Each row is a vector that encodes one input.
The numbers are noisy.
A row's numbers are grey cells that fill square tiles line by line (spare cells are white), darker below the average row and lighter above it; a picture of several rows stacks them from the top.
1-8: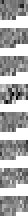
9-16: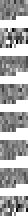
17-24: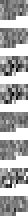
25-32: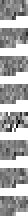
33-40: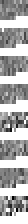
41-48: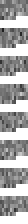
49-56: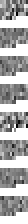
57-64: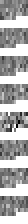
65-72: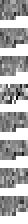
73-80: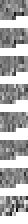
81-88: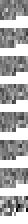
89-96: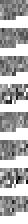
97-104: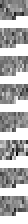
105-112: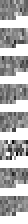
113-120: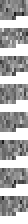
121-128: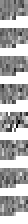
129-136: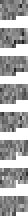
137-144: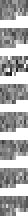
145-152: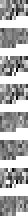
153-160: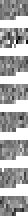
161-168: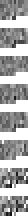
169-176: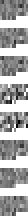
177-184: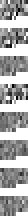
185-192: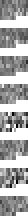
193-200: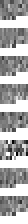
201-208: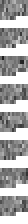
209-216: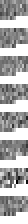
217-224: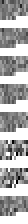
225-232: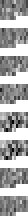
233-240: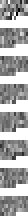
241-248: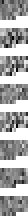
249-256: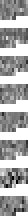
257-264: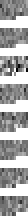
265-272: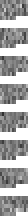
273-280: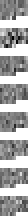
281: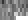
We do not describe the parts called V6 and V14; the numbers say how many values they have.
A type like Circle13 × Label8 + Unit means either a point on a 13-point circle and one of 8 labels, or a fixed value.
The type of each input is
(Line5 + V14) × Line8 + V6.
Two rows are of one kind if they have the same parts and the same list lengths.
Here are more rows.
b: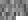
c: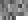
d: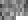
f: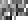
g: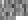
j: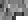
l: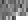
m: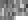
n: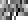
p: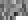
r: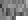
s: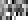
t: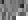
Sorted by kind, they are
b, d, g, m, p
c, j, l, r, t
f, n, s

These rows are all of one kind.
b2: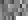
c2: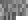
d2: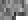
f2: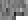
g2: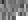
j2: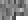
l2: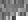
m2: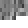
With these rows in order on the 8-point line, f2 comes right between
d2 and j2.
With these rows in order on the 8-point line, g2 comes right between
b2 and l2.
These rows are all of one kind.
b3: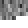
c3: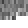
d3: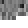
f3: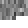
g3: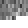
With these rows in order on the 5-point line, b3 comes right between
f3 and g3.
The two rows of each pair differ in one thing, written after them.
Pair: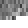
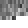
the place on the 5-point line
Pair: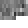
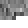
the place on the 5-point line
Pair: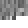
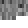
the place on the 8-point line
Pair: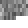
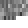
the place on the 5-point line
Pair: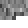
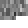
the place on the 5-point line
